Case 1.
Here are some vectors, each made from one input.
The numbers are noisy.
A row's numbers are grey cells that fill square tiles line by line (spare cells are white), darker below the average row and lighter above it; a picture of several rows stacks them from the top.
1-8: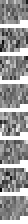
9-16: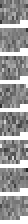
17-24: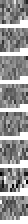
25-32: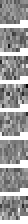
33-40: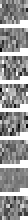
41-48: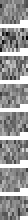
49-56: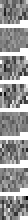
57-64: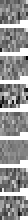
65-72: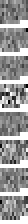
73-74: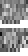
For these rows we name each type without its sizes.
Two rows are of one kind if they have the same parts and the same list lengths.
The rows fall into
2 kinds.
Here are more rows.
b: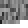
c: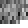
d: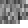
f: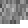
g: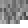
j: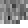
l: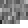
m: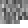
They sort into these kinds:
b, c, d, f, g, l, m
j

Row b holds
a label and a true/false value.
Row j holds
a fixed value.
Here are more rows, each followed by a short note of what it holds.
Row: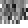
a fixed value
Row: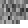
a fixed value
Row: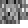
a label and a true/false value
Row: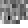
a fixed value
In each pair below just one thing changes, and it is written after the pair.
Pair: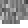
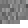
the true/false value
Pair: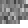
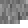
the true/false value
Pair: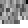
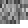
the true/false value
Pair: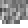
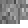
the label
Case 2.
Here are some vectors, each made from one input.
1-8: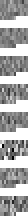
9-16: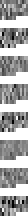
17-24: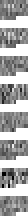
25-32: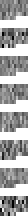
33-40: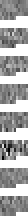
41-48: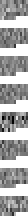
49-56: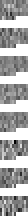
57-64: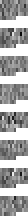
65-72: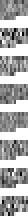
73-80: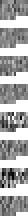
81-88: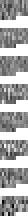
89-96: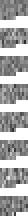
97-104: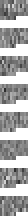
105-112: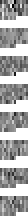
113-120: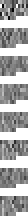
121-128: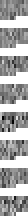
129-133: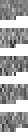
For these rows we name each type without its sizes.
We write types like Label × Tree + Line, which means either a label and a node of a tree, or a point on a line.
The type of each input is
Bool × Tree.
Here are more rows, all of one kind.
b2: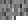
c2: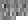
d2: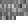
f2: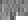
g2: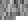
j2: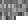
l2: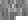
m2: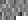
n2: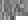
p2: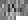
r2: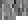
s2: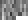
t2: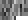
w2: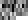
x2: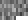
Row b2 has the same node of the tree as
d2, j2, t2 and x2.
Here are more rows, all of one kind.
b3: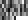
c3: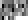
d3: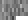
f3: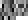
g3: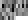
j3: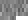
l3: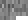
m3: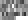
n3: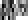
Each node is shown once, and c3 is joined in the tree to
j3.
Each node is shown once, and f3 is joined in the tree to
b3.
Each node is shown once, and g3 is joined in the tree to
l3 and m3.
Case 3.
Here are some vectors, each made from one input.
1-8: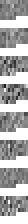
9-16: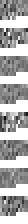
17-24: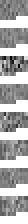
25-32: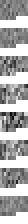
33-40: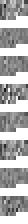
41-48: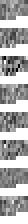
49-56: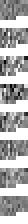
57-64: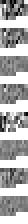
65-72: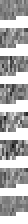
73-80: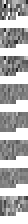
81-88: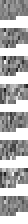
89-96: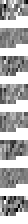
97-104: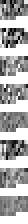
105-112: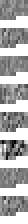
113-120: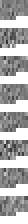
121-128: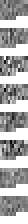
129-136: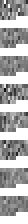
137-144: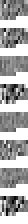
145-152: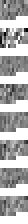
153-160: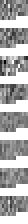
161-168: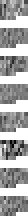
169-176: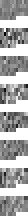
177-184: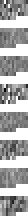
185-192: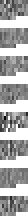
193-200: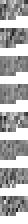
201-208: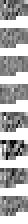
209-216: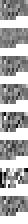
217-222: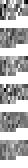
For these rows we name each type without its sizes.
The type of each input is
Circle + Line.
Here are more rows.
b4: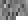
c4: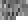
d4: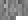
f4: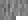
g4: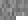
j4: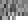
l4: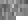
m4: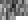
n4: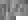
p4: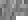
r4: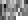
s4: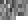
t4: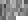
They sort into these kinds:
b4, c4, d4, f4, g4, l4, n4, p4, r4, t4
j4, m4, s4

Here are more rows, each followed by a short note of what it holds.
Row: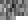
a point on a line
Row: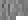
a point on a circle
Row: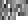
a point on a line
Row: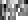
a point on a circle
